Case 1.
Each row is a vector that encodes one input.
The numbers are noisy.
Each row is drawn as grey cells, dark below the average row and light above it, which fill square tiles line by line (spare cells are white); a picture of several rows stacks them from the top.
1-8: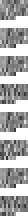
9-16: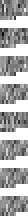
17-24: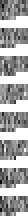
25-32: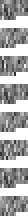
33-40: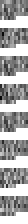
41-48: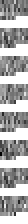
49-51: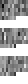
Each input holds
one of 4 labels and a true/false value.
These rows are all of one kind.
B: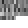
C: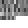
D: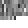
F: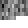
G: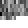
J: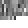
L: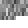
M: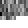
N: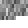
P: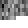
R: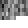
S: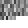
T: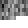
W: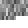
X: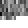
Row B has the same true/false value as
C, L, N and W.
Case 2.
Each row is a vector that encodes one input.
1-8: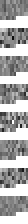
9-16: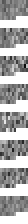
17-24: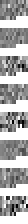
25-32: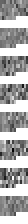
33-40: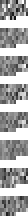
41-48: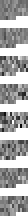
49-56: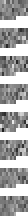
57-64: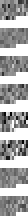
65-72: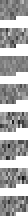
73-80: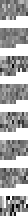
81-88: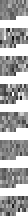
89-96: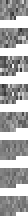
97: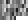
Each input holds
a true/false value, together with either a fixed value, or a point on a 3-point line and a point on a 4-point line.
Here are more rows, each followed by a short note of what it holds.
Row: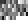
a true/false value
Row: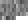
a true/false value
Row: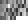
a true/false value
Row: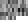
a true/false value
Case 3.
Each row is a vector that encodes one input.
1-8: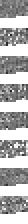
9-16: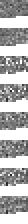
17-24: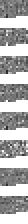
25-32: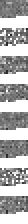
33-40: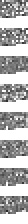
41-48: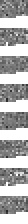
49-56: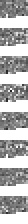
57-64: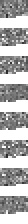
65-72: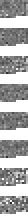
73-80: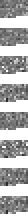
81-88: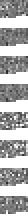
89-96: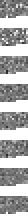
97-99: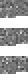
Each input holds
one of 6 labels and a node of a 9-node tree.
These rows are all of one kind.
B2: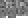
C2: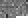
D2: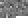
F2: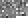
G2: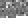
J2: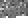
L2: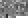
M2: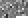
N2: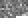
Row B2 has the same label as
C2 and J2.
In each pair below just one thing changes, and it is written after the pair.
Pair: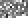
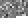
the label
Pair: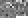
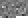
the label
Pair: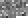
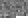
the label
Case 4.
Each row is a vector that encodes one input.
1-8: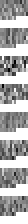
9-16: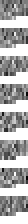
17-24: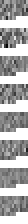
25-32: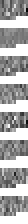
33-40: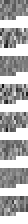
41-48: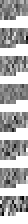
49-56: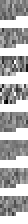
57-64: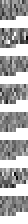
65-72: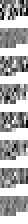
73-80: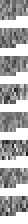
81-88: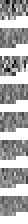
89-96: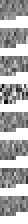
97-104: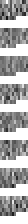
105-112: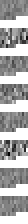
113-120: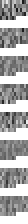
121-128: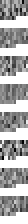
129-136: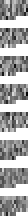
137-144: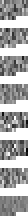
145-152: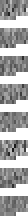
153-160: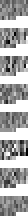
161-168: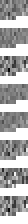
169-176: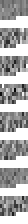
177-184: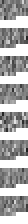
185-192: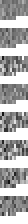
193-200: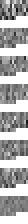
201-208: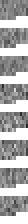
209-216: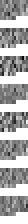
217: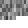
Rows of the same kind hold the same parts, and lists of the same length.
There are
3 kinds of row.
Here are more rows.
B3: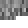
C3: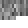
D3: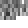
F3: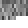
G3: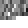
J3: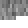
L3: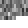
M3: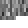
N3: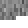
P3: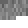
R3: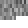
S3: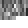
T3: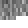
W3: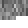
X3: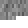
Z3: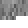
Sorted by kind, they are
B3, C3, F3, G3, J3, N3, X3
D3, L3, M3, P3, S3, T3, W3, Z3
R3

